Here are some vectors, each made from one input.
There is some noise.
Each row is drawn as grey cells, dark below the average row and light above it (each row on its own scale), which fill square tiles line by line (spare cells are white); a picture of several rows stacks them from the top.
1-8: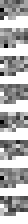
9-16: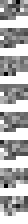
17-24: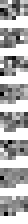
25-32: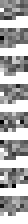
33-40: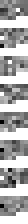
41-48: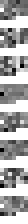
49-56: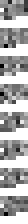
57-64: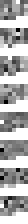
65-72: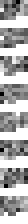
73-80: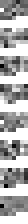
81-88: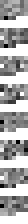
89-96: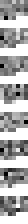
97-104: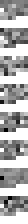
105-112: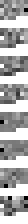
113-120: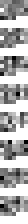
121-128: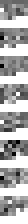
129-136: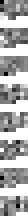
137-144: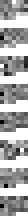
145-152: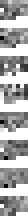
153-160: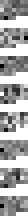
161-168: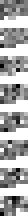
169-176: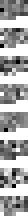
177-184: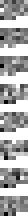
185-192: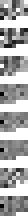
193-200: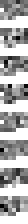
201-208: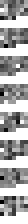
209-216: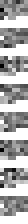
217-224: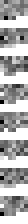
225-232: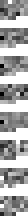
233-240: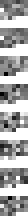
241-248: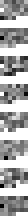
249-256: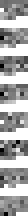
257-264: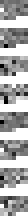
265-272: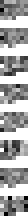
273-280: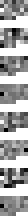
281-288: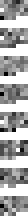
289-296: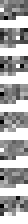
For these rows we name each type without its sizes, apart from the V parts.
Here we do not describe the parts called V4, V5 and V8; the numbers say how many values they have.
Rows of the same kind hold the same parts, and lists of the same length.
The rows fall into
2 kinds.
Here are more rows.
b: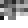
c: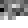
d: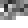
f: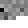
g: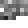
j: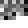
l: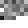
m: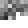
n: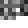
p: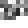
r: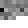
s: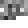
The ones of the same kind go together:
b, d, g, j, l, m, p, s
c, f, n, r

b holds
a point on a circle, a true/false value, a value of V4, a value of V5 and a value of V8.
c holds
a point on a circle, a node of a tree, a true/false value, a value of V5 and a value of V8.
